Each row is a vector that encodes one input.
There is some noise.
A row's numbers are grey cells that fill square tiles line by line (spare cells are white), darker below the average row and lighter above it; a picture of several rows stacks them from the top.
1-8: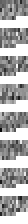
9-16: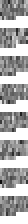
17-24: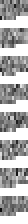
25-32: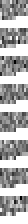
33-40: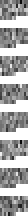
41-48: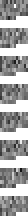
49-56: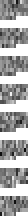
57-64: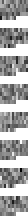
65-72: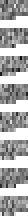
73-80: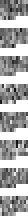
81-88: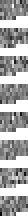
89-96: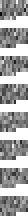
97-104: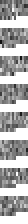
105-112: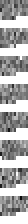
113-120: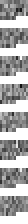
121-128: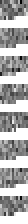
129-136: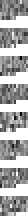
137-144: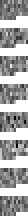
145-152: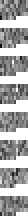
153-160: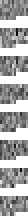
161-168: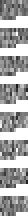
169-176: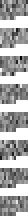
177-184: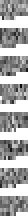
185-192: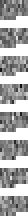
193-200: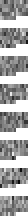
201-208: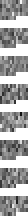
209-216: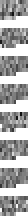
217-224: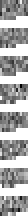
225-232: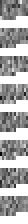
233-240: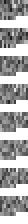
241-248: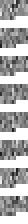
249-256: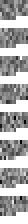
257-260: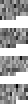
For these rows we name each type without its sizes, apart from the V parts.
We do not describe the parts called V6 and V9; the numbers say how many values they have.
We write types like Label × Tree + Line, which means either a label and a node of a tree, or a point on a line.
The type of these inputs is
Label × Line × (Unit + V6 × V9).
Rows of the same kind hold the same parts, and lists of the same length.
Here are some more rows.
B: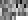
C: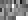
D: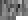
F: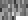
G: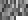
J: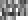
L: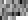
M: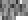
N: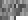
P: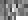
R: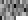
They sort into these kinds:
B, J, L
C, D, F, G, M, N, P, R

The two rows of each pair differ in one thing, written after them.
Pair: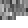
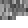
the value of V9
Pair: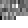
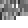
the place on the line
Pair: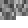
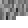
the label
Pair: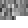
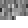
the value of V6
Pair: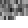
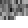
the value of V9
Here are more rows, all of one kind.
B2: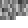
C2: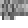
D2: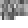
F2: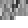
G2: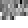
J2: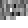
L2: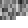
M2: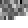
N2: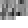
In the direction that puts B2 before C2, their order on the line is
J2, N2, L2, M2, B2, D2, C2, G2, F2.
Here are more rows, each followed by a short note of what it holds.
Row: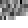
a label and a point on a line
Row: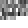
a label and a point on a line
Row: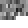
a label, a point on a line, a value of V6 and a value of V9
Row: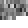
a label, a point on a line, a value of V6 and a value of V9
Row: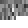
a label, a point on a line, a value of V6 and a value of V9
